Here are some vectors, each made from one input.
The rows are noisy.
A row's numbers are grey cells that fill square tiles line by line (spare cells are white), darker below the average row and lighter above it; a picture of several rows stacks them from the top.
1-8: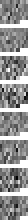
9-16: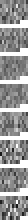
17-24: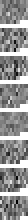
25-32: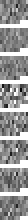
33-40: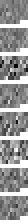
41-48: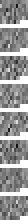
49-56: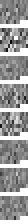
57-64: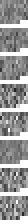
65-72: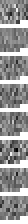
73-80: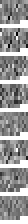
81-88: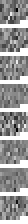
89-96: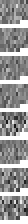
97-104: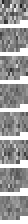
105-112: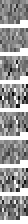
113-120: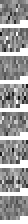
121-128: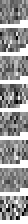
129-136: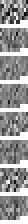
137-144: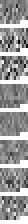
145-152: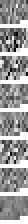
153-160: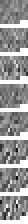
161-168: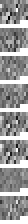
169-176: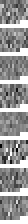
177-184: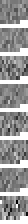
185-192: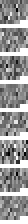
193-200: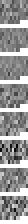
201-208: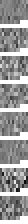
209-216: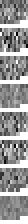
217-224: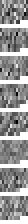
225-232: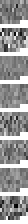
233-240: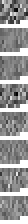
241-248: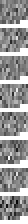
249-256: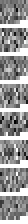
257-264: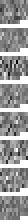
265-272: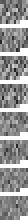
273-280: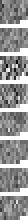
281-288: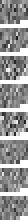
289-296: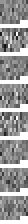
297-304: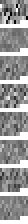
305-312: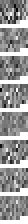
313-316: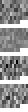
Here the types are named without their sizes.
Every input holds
a label and a true/false value.
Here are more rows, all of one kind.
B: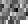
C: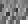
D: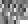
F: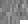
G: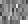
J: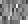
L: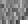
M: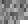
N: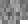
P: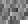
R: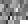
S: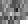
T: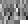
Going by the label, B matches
D, L and T.
